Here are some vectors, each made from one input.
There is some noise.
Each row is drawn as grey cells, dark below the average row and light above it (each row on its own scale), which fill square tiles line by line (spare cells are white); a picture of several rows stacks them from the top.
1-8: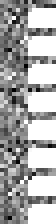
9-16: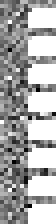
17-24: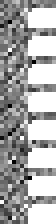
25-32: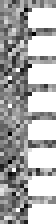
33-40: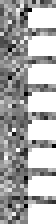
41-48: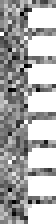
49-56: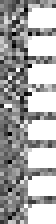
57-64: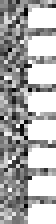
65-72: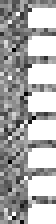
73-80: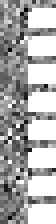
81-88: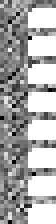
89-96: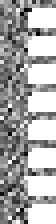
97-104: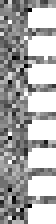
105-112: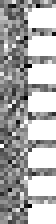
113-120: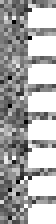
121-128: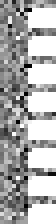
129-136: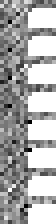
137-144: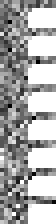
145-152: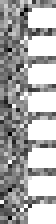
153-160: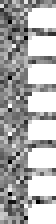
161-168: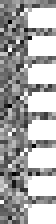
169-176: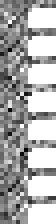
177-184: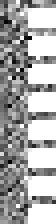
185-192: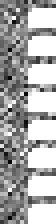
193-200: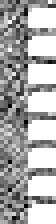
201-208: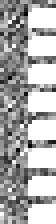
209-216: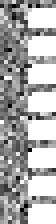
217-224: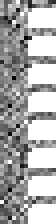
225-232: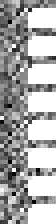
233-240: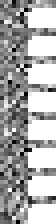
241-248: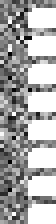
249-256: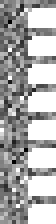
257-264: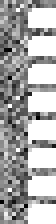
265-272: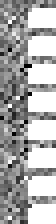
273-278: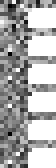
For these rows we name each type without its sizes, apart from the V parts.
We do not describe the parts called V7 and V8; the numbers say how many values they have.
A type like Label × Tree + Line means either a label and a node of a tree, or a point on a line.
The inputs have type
((Circle + Unit) × V8 + List(Line)) × V7.
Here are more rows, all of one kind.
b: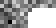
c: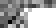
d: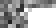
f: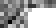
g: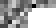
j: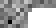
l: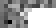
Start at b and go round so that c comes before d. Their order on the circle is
b, j, f, c, l, d, g.
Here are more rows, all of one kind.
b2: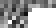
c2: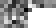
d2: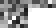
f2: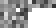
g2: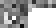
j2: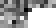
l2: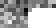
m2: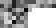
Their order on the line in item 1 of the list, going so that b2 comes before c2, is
b2, f2, d2, g2, l2, m2, c2, j2.
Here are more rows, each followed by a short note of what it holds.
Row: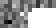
a point on a circle, a value of V7 and a value of V8
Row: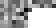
a value of V7, together with a list of two items
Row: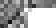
a value of V7 and a value of V8
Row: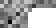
a value of V7 and a value of V8
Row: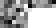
a point on a circle, a value of V7 and a value of V8
